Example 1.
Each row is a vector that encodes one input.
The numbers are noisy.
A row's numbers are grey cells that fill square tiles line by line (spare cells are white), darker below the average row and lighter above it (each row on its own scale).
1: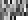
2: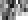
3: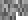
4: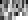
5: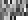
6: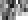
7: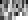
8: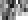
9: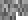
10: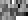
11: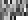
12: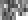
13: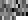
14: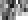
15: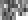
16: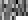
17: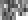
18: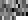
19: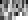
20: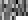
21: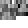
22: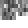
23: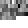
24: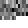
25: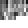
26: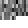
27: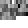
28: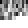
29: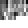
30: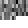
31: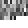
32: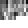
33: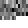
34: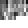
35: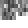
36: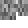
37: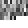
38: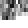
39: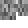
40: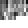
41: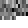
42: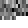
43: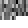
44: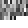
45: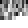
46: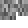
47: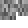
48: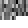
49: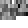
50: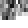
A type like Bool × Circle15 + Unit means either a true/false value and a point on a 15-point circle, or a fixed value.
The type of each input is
Tree9.
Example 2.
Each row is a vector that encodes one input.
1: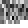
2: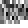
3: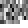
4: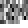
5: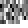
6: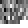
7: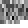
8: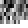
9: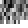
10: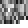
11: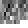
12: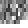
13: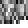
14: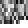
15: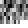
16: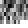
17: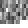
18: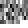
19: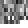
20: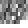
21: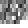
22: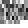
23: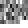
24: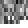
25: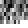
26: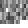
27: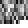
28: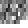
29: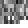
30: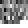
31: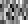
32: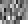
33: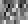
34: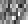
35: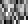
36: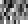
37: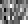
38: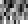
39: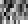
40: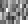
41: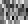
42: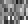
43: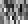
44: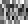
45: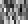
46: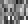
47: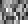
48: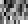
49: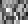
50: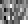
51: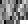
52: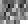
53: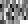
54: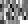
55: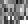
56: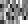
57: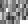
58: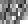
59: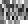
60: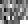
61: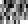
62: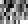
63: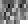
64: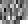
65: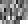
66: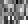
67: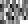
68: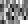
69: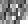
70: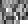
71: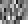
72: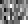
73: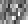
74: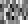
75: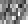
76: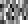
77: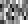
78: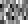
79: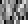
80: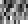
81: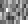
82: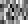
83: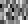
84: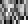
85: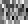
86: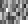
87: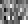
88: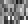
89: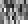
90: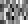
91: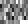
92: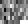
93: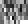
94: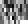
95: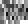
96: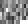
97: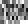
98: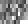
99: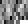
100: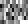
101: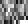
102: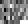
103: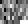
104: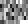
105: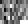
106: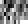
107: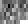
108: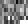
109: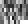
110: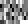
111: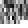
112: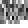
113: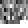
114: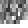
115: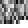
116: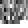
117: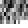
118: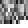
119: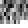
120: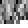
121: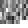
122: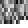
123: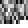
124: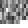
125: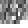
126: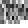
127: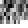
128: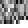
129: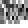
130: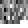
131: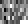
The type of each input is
Circle13.
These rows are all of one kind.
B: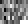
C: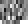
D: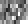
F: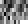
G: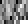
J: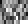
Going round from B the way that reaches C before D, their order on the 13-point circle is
B, C, D, F, J, G.
